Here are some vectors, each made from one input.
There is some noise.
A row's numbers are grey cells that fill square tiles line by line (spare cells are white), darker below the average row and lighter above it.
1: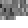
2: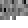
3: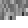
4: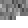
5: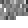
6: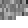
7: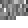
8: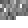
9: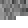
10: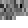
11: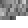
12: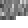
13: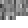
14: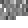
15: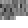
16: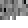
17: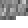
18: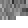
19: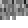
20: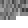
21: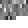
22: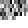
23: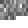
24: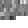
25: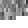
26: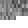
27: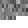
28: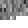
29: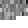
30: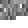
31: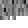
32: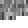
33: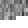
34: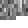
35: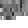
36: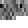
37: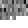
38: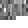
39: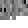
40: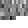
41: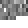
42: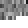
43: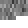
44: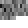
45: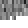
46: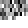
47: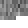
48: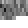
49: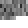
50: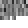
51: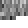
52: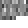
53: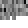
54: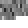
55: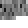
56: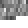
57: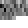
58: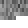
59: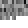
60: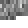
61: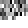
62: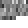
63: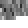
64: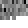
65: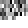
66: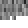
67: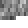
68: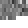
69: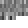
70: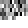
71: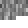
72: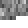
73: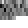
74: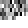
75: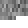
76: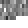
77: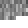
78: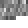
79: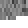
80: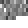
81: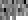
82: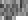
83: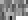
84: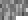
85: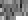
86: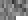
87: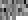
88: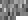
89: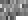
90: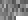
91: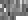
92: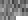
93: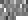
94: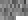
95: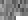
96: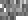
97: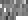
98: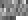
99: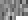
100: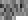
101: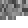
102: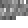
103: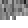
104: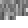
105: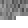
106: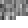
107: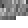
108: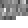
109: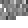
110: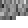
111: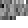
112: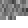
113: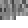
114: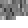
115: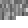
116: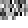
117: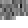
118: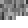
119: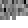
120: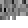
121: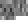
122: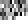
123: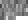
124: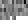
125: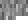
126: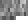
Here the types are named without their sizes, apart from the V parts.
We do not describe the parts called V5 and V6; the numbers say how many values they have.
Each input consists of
either a fixed value, or a point on each of two lines, a true/false value, a value of V5 and a value of V6.
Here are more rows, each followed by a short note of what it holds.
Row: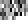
a fixed value
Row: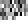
a fixed value
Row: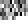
a fixed value
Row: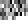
a fixed value
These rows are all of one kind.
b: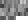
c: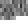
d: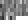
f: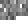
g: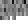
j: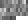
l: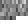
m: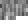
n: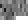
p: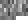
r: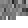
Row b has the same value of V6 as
j and l.
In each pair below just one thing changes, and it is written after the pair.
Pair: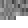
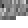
the value of V6
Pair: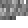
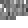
the value of V6
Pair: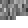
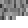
the value of V6
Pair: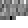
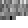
the place on one of the two lines
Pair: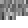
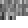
the place on one of the two lines
